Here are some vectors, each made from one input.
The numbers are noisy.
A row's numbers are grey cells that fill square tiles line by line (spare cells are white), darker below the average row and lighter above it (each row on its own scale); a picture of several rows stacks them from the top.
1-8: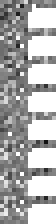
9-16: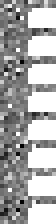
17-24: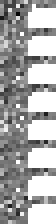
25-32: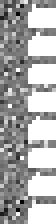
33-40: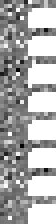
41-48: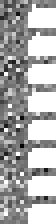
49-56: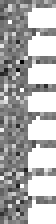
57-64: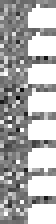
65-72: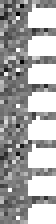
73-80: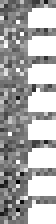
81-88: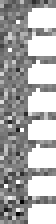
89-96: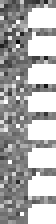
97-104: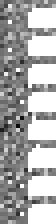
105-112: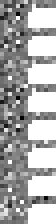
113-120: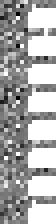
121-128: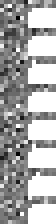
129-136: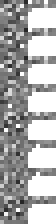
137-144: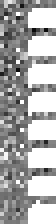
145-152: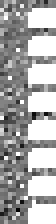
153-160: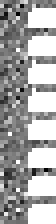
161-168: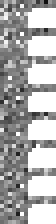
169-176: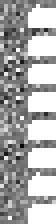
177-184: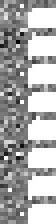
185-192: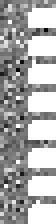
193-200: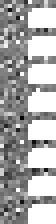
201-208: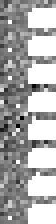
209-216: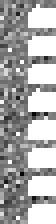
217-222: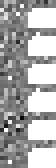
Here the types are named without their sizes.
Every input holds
a label.
